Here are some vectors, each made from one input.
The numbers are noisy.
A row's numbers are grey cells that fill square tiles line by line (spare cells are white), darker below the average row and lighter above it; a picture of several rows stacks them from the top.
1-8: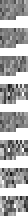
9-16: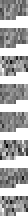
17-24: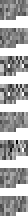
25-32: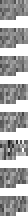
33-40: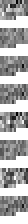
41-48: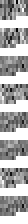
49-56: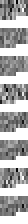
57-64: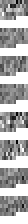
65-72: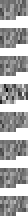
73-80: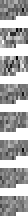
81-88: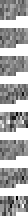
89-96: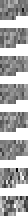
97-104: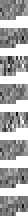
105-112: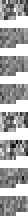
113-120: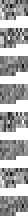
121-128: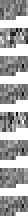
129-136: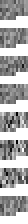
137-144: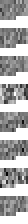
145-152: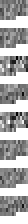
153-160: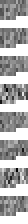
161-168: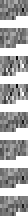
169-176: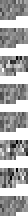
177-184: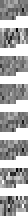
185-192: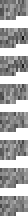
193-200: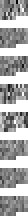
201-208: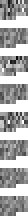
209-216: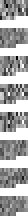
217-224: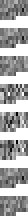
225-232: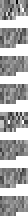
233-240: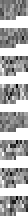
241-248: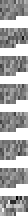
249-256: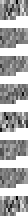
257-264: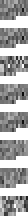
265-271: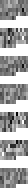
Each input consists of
either a point on a 9-point line, or a list of up to three points on a 4-point line.
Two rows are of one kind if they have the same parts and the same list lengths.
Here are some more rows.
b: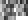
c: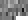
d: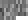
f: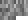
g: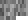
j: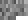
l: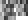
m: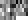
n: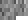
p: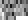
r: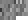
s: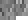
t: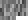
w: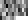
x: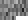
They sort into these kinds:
b, l, m, p
c, x
d, g, t
f, j, n, r, s
w

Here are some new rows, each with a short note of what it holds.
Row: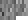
a list of three items
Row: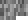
a list of two items
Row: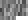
a list of two items
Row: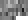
a list of one item
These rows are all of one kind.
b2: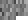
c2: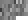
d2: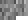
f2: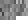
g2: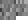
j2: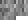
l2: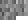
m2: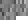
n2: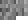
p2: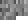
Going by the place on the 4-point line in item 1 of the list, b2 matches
g2 and m2.
